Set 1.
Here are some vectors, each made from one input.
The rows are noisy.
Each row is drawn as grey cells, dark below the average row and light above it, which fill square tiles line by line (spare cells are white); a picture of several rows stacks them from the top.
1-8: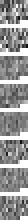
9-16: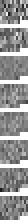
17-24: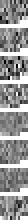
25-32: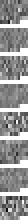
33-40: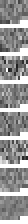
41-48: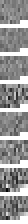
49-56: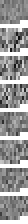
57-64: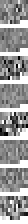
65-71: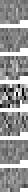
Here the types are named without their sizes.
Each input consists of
a node of a tree.
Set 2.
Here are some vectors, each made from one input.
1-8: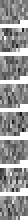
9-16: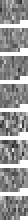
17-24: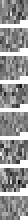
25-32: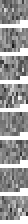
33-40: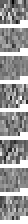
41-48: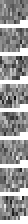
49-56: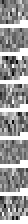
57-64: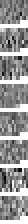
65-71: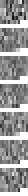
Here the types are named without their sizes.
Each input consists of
either a point on a circle, or a fixed value.
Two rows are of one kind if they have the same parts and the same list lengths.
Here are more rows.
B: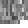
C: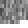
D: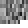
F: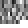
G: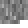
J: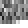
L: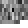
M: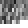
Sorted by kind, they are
B, C, D, F, G, J, L
M

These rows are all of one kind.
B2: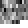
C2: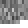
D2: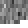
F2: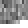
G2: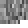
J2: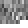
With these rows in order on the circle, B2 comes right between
C2 and D2.
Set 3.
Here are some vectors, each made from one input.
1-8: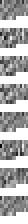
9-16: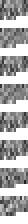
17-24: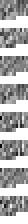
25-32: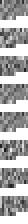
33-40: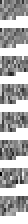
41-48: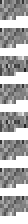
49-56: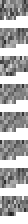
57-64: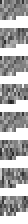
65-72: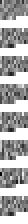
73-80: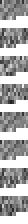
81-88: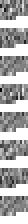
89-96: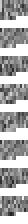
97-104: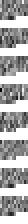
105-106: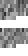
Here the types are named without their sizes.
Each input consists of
a node of a tree.
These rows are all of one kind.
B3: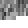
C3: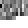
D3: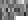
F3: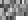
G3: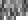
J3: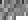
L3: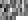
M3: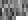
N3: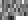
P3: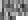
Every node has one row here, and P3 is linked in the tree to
B3 and N3.
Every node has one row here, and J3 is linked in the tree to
B3.
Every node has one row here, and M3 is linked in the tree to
D3 and G3.
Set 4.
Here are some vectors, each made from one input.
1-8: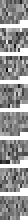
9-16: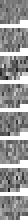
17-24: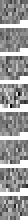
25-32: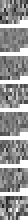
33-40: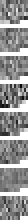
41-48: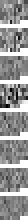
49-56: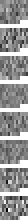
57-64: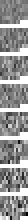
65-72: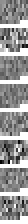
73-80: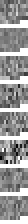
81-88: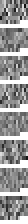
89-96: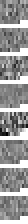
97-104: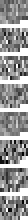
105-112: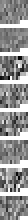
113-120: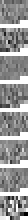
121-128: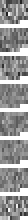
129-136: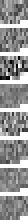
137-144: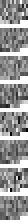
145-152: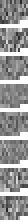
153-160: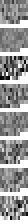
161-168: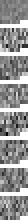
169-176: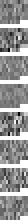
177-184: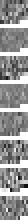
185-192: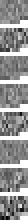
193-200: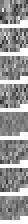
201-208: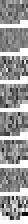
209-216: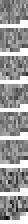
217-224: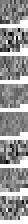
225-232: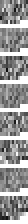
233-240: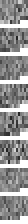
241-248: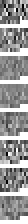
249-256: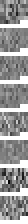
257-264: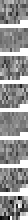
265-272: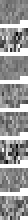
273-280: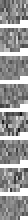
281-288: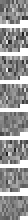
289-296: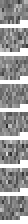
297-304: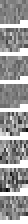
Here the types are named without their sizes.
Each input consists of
either a fixed value, or a node of a tree.
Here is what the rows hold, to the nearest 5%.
A few of them hold a fixed value. The rest hold a node of a tree.
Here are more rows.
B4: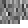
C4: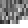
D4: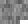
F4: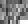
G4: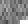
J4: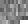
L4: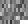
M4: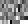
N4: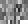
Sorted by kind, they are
B4, C4, D4, F4, G4, J4, N4
L4, M4

